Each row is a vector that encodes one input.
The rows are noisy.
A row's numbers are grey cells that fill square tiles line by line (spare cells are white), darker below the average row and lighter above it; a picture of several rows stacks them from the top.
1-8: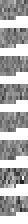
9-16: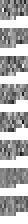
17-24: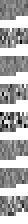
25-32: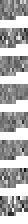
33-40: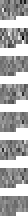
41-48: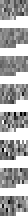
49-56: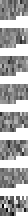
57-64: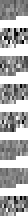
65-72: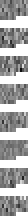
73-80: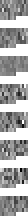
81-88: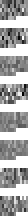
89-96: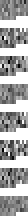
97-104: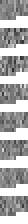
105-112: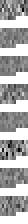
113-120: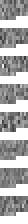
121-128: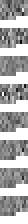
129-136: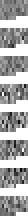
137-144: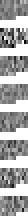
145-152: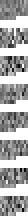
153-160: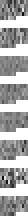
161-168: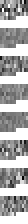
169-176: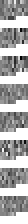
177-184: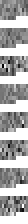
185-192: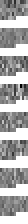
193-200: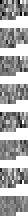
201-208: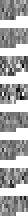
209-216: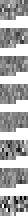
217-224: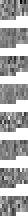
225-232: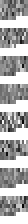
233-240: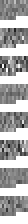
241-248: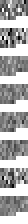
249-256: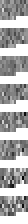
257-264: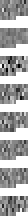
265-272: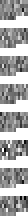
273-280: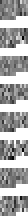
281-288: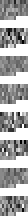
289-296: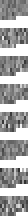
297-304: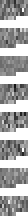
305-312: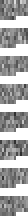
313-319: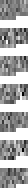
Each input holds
a list of up to three items, each a point on each of two 3-point lines.
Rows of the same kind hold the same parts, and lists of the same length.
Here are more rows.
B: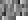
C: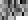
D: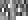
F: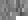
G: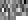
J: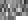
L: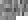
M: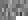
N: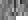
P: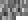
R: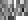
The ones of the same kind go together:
B, P
C, F, G, J, M, R
D, L
N

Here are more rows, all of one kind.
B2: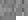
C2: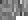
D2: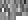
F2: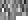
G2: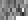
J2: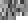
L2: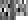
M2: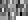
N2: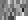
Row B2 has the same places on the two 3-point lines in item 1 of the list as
C2, D2 and F2.
